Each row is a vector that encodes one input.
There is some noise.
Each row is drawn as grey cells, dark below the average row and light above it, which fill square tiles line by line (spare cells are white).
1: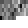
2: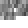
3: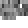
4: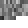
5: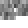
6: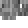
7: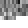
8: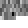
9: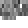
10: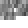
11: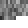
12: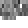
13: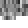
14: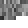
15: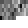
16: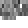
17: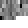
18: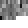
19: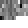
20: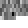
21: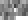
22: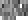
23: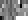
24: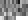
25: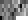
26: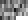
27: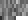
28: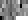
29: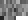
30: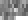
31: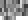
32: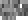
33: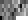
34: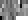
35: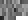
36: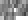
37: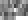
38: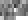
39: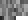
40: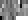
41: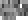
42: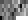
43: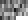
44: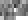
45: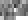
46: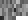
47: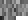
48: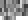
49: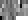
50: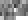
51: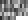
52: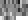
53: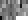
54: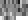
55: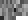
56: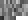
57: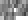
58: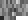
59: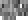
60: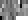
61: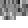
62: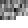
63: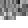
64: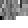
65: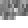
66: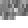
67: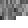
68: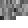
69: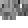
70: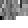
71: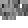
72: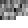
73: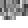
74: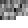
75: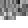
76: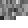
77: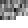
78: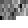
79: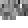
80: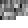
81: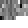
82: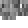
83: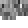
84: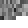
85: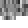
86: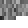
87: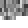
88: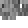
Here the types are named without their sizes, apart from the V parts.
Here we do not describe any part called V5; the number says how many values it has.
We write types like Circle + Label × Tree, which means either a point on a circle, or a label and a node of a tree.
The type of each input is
Bool × (Line + List(V5)).
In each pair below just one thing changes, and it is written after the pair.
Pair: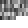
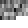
the place on the line
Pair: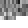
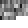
the true/false value
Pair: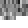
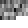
the true/false value
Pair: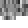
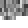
the place on the line
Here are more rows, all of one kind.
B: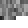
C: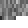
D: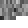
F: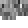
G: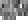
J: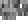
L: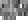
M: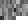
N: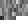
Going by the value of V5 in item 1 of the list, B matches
G and L.
